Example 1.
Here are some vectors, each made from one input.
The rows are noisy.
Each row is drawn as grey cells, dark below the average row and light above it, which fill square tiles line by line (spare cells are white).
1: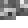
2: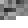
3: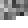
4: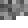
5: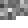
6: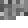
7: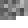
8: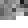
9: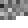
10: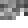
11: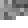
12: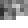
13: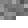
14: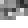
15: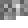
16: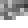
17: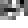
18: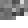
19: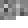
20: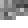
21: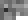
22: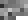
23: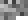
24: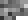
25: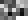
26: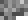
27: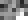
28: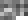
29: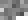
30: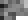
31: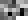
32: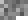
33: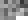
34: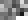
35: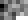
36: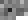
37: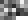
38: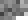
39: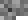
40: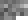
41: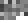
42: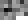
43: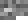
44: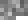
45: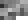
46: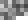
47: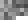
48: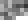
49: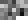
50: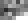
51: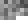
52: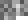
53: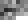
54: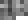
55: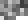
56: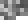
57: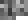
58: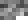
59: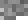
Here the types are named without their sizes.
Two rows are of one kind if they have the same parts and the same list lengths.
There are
2 kinds of row.
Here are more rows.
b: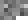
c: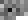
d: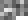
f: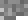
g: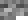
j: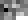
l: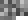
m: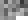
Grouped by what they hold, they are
b, c, f, j, l
d, g, m

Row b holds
a point on a line and a node of a tree.
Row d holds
a point on a line.
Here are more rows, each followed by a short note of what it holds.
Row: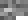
a point on a line
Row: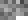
a point on a line
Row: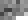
a point on a line and a node of a tree
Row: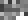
a point on a line and a node of a tree
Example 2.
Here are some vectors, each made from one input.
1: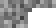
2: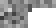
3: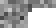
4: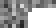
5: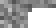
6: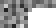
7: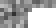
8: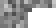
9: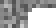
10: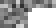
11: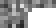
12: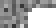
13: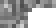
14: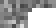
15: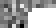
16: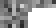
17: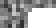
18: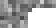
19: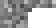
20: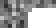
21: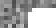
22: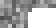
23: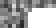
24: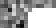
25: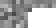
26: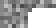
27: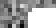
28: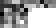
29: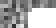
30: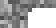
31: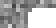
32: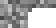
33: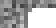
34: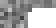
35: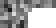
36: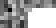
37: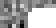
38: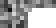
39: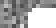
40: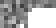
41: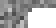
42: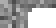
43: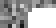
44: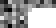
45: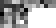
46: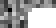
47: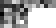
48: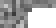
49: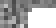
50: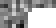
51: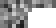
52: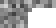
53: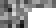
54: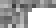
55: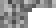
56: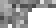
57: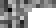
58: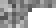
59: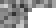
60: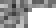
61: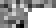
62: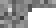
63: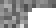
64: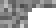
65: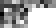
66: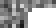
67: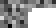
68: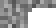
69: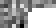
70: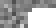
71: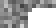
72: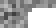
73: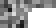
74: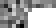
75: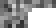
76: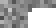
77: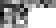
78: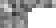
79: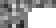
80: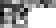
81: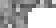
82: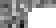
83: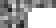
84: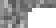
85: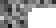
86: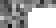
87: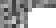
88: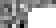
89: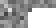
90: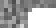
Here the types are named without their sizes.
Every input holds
a list of points on a line.
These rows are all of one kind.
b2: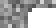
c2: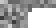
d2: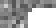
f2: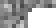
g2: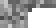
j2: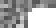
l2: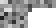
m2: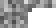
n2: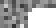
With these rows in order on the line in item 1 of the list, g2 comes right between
c2 and d2.
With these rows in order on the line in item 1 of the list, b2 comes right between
j2 and n2.
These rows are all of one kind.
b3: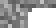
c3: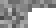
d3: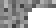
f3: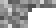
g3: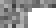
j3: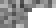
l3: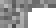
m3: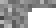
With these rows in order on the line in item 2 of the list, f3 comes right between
b3 and d3.
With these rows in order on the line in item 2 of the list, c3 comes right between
l3 and m3.
